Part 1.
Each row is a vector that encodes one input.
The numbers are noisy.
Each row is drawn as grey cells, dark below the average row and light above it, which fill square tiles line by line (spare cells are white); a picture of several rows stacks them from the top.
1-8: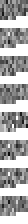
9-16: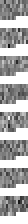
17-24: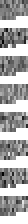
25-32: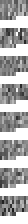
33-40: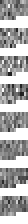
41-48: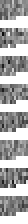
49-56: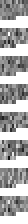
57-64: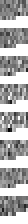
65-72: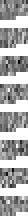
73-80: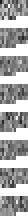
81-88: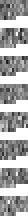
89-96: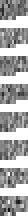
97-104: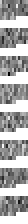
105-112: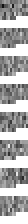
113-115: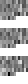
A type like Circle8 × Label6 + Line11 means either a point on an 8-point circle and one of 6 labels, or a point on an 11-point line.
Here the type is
(Bool × Bool × Bool + Line9) × Line7.
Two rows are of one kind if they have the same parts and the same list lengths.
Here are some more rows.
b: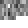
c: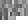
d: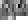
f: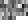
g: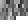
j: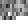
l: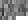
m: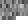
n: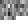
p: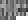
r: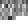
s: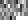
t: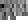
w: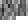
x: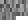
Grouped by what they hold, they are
b, c, f, j, m, n, r, s, t, x
d, g, l, p, w

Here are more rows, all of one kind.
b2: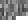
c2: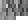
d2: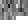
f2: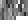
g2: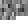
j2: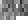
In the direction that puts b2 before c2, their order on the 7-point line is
b2, g2, c2, j2, d2, f2.
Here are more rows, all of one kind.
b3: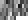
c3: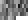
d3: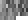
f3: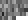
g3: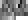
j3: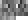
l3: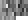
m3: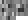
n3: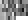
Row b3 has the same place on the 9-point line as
c3, d3 and l3.
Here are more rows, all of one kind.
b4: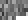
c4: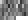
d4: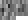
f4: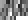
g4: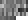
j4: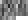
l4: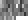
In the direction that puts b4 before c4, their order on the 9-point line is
g4, b4, d4, j4, c4, l4, f4.
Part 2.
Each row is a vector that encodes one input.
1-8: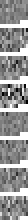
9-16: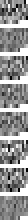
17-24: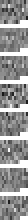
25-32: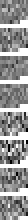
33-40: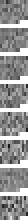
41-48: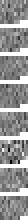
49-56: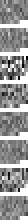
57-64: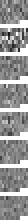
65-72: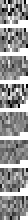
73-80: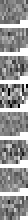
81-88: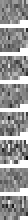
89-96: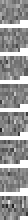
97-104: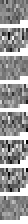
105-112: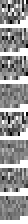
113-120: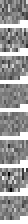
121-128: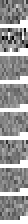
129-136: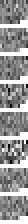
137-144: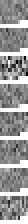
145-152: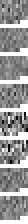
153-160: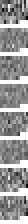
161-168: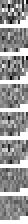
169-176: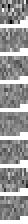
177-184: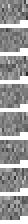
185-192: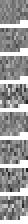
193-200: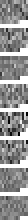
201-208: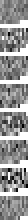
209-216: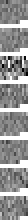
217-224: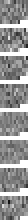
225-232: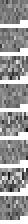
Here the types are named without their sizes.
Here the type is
List(Line).
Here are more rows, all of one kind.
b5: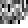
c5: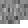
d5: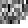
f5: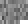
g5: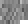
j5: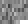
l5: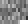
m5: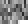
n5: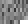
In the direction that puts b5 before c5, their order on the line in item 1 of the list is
b5, n5, l5, c5, f5, d5, g5, j5, m5.
